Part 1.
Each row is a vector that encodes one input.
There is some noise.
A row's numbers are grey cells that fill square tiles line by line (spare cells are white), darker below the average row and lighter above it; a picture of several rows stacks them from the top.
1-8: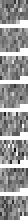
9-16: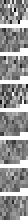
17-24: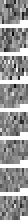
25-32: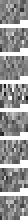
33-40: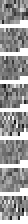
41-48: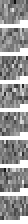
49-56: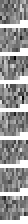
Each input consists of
a list of up to two points on a 5-point line.
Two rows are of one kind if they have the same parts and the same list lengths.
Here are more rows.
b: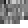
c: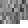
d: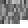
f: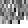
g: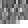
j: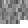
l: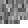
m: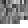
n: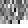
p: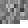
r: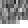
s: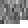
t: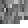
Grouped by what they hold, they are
b, d, g, m, r, s, t
c, j, l, p
f, n

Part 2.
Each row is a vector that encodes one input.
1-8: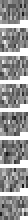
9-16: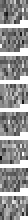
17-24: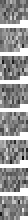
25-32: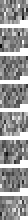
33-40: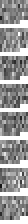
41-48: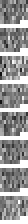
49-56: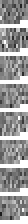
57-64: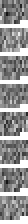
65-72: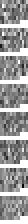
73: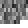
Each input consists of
either a point on a 5-point line, or a node of a 7-node tree.
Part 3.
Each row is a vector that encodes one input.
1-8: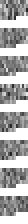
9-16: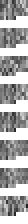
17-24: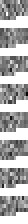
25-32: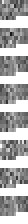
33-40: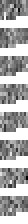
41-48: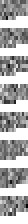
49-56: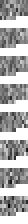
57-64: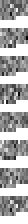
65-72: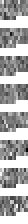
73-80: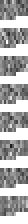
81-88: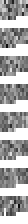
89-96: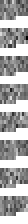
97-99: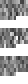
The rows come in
2 kinds.
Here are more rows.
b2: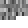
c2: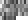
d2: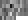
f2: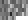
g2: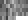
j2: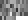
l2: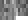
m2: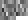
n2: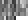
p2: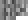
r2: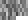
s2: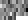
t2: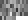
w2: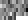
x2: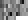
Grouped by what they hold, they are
b2, c2, f2, m2, n2, p2, r2, x2
d2, g2, j2, l2, s2, t2, w2

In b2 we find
a point on a 7-point line and a node of a 12-node tree.
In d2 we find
a point on a 7-point line.
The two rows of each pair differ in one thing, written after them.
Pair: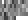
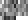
the place on the 7-point line
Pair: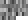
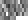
the node of the tree
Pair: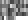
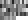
the place on the 7-point line
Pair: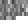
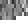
the node of the tree
